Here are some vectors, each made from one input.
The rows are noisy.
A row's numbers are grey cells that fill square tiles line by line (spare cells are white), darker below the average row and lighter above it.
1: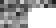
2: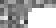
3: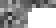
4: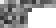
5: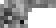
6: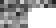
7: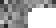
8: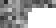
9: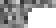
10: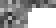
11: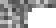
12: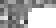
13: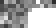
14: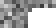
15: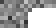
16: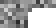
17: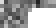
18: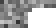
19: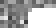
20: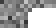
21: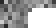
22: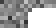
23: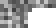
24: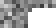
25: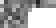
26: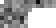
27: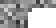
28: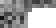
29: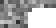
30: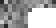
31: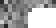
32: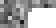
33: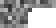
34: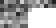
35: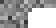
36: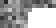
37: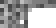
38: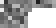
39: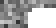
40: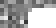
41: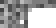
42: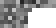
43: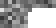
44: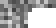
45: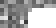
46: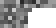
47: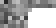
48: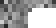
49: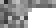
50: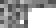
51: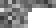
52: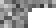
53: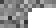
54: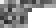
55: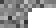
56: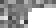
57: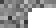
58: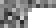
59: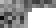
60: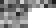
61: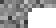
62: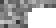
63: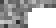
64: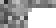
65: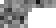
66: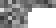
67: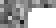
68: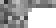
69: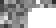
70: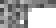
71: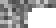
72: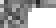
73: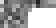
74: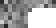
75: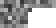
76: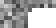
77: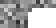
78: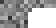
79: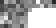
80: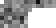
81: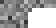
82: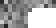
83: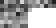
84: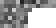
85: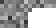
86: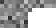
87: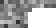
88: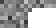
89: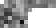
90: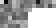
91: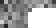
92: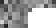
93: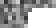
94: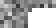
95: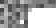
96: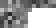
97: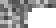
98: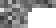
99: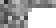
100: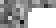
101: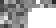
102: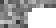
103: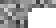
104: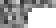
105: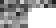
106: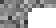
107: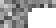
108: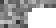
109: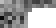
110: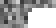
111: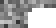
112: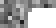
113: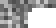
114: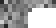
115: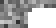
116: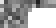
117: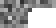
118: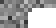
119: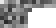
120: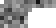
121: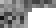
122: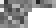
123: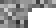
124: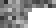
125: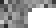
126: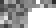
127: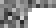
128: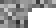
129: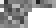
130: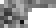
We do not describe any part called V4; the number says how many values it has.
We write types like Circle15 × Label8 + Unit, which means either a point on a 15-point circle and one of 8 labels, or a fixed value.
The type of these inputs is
Bool × Line5 + V4 × V4.
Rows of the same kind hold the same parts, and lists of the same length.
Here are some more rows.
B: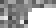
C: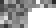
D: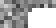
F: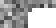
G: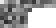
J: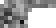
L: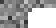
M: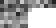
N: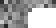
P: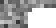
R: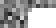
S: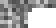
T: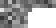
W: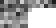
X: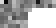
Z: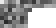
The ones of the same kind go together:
B, C, D, F, L, M, N, P, S, W
G, J, R, T, X, Z

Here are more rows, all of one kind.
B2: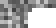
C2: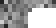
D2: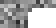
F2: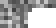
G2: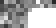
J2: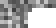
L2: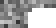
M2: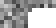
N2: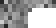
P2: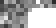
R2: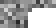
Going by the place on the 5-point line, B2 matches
F2, J2 and M2.
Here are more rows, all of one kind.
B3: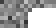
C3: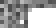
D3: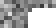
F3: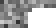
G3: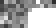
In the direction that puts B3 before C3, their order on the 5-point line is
D3, F3, B3, G3, C3.
